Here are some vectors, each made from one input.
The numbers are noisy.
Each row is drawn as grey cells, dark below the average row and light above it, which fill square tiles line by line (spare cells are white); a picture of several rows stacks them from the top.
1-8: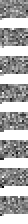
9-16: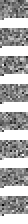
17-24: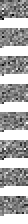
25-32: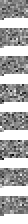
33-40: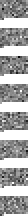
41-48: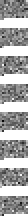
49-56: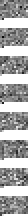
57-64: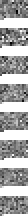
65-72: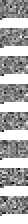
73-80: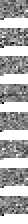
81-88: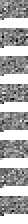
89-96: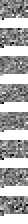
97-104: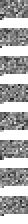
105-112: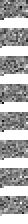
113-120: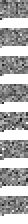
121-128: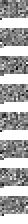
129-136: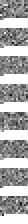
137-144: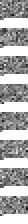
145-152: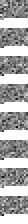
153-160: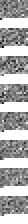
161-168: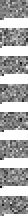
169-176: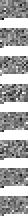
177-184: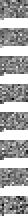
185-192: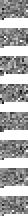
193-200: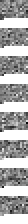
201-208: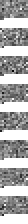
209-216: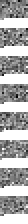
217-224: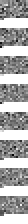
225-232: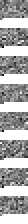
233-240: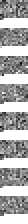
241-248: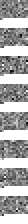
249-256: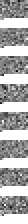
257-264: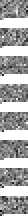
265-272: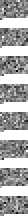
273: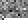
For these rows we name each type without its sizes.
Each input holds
a point on a line, together with either a point on a circle and a true/false value, or a fixed value.
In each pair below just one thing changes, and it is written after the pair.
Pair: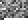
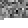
the place on the circle
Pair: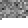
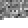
the place on the circle
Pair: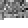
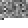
the place on the circle
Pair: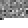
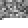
the place on the circle
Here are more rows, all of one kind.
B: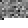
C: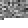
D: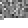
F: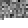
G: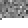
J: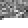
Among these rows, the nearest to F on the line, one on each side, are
C and J.
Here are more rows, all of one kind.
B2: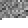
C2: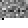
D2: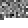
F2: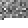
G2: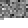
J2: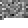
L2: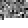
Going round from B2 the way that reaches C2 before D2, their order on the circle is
B2, C2, F2, J2, G2, L2, D2.
